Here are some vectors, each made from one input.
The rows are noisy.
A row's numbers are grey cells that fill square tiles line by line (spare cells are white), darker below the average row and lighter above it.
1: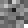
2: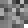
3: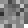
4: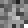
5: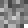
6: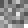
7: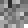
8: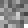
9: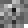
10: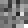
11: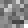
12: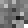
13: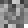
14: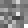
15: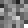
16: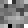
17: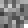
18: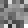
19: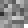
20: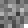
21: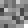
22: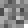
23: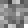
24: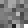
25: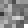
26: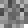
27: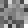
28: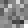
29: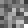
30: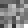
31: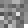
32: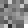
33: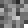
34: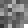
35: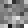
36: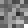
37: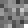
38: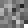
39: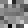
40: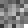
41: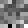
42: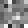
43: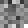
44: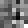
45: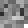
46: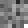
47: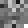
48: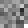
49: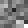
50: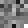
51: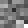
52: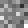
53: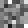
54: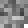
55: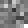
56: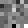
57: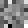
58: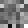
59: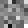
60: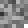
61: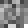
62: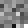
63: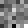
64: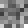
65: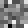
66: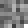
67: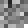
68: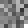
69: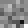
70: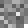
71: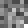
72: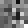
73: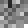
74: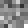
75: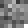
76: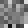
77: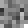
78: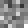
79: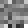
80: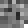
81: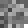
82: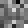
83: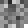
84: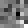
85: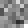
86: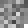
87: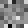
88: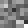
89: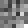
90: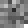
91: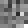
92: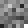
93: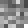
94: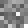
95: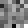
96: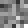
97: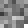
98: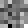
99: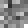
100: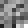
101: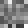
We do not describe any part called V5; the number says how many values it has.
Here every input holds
a node of a 7-node tree and a value of V5, together with either a fixed value, or three true/false values.
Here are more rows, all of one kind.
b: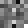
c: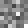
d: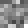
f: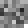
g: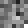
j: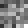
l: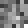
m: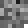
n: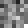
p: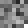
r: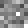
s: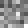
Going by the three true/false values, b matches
g and p.
